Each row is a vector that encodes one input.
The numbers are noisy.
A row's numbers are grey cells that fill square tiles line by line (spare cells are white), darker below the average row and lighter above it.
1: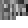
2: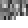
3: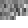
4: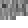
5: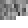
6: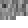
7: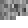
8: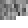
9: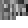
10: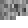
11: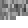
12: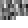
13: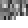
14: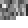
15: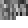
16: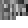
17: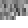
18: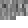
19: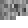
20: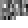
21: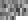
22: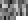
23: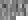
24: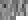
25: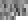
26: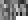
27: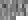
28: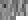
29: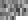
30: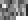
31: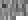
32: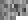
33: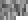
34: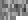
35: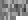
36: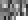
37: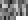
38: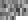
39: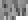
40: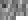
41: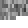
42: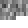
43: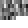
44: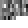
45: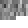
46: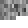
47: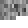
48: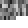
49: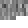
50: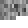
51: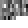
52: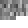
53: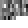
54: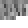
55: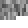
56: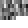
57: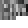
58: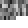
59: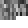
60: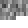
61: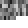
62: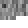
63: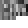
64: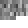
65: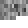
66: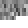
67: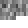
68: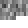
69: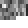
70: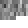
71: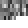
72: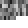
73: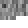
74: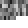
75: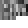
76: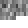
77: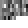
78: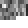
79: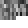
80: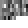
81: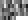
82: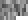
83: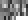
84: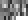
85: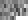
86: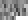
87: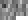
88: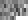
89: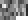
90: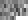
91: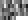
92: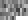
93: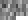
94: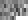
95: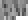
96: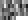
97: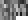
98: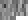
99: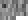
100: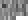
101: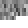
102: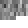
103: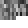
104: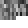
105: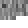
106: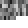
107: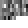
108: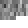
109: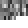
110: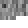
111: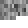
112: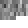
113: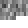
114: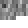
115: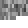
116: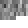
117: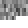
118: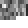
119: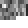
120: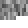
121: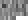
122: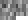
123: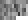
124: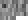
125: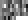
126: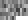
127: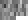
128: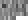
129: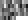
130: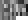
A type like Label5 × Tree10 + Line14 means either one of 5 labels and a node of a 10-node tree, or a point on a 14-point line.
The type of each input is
Bool × (Line4 + Line5) + Line7.
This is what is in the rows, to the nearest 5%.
About 40% of them hold a point on a 7-point line. The rest hold a true/false value, together with either a point on a 4-point line, or a point on a 5-point line.
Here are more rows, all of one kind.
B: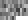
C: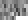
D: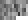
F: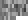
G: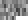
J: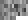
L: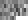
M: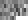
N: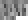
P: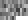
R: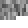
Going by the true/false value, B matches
F, G, P and R.
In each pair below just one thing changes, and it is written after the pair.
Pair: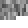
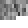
the true/false value
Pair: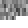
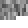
the place on the 5-point line
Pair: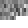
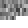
the true/false value
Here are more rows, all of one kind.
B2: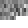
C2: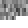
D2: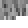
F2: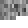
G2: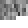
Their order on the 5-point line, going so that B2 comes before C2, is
B2, C2, D2, G2, F2.
